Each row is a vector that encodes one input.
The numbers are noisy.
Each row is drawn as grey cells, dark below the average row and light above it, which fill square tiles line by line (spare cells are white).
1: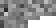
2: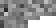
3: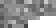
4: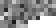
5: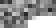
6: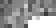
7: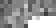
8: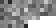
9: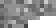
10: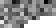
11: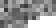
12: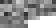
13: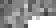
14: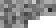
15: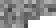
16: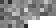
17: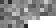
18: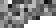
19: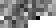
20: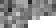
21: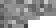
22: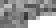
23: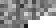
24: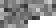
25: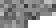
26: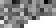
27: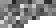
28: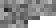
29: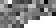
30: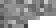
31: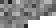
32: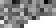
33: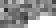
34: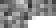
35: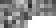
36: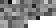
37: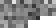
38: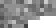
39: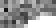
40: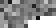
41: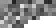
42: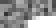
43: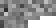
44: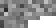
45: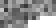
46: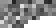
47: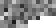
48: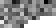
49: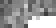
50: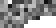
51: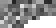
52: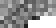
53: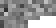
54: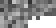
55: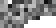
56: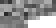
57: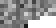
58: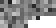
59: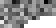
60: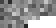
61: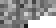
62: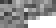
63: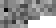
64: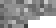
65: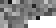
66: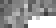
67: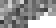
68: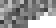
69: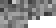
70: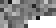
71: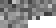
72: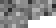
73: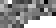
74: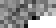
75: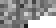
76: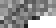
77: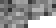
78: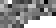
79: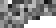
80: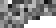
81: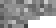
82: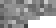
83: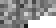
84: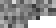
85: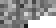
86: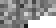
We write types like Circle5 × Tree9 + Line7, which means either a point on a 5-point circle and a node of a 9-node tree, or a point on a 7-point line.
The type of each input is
(Line3 × Line5 + Unit) × Line5 + Line4.
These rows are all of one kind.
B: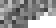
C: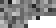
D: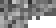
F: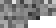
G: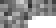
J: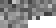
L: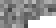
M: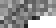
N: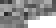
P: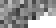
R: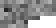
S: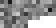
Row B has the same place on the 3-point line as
G, N and P.
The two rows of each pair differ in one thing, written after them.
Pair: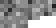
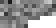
the place on one of the two 5-point lines
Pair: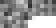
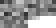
the place on one of the two 5-point lines
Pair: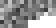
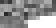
the place on one of the two 5-point lines
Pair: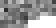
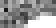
the place on one of the two 5-point lines
